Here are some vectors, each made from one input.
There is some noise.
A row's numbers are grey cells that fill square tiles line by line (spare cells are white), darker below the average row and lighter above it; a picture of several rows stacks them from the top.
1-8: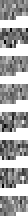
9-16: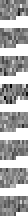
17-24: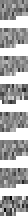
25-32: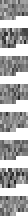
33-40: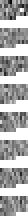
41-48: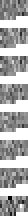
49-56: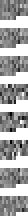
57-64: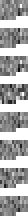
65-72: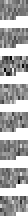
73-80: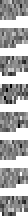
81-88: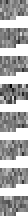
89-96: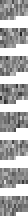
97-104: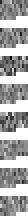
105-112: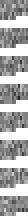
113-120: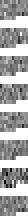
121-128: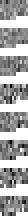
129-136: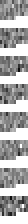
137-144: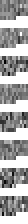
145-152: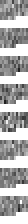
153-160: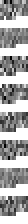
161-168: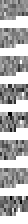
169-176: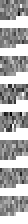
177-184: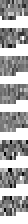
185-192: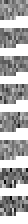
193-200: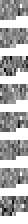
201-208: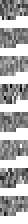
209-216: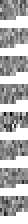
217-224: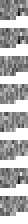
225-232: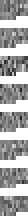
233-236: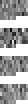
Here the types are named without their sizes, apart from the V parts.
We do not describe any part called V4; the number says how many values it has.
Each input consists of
either a label and a value of V4, or five true/false values.
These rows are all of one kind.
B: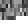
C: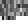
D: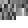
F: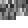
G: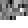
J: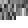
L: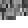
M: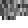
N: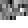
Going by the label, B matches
F and L.
